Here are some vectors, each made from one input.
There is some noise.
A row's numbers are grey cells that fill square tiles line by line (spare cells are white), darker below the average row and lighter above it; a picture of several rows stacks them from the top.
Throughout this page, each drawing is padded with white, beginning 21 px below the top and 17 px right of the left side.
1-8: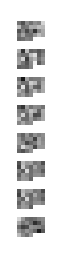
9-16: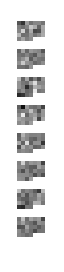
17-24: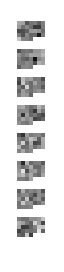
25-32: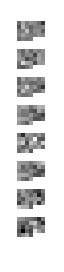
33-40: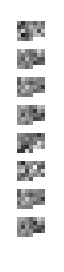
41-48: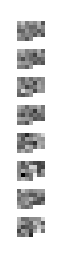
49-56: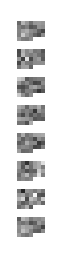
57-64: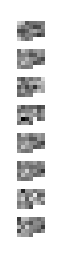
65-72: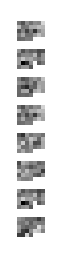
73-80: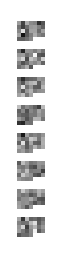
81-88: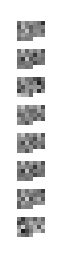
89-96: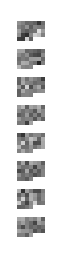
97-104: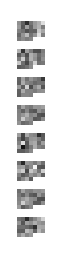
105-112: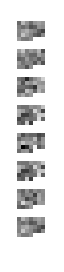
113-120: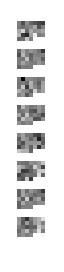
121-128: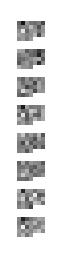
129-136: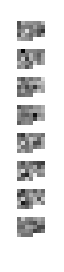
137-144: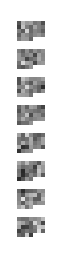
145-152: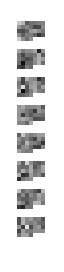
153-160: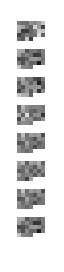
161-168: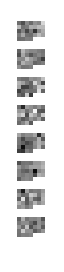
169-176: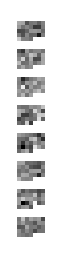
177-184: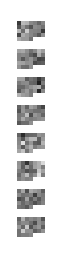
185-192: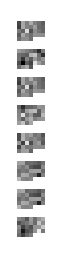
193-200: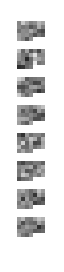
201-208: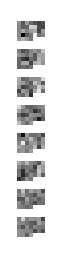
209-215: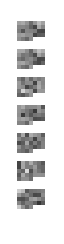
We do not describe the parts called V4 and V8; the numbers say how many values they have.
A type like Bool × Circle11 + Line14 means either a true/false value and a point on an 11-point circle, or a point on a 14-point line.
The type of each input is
Bool × (Line9 + V8) + Line6 × List2(V4).
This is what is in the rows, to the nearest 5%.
About 50% of them hold a point on a 6-point line, together with a list of up to two values of V4. The rest hold a true/false value, together with either a point on a 9-point line, or a value of V8.
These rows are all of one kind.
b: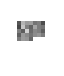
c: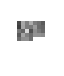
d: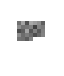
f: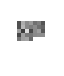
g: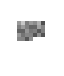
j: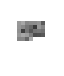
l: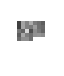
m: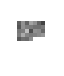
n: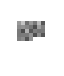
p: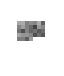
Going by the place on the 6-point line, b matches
c, f and l.
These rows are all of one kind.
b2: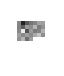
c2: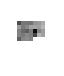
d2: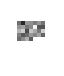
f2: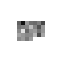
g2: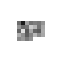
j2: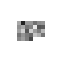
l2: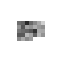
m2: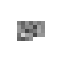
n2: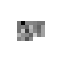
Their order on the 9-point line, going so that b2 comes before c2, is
d2, j2, b2, l2, c2, g2, n2, f2, m2.
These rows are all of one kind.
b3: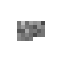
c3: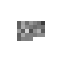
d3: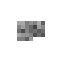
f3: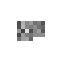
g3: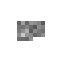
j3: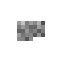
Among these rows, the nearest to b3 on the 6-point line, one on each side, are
g3 and j3.
